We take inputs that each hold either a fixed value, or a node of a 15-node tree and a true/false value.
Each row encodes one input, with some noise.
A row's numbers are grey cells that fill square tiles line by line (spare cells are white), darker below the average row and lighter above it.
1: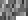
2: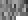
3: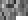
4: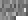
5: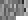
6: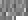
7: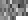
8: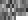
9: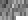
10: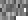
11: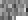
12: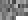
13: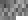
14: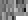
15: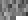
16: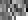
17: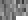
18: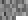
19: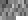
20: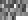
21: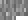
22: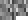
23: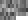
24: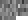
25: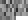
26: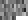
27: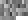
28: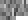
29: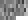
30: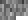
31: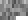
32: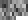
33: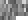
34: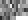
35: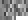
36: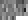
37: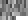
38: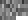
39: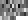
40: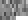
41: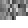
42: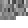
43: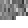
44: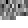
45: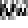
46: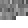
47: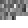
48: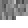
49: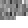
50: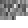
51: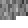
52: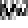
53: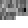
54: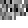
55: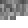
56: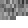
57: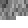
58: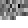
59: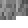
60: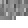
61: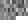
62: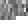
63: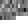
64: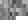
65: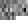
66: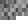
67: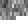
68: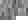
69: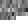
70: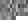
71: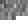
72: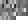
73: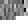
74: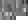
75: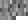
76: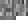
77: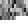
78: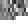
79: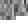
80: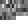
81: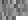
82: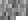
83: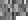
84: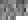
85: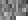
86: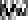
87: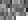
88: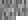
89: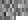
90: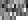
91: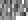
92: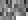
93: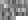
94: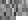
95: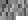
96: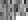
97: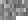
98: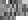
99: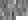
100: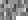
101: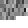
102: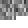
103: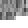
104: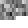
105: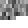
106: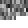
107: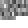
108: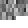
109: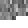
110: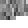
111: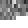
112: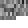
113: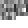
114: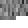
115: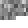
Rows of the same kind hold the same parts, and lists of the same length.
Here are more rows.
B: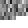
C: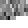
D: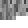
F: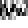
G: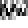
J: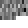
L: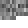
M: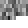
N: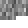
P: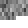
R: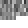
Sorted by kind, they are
B, C, D, J, L, M, N, P, R
F, G

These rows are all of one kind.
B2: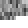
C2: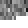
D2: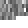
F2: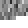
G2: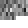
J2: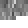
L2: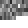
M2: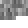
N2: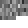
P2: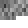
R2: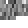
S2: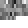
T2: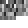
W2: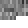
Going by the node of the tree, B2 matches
D2, F2, R2 and S2.
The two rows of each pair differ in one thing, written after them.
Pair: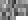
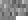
the node of the tree
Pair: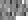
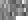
the true/false value
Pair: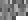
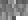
the true/false value
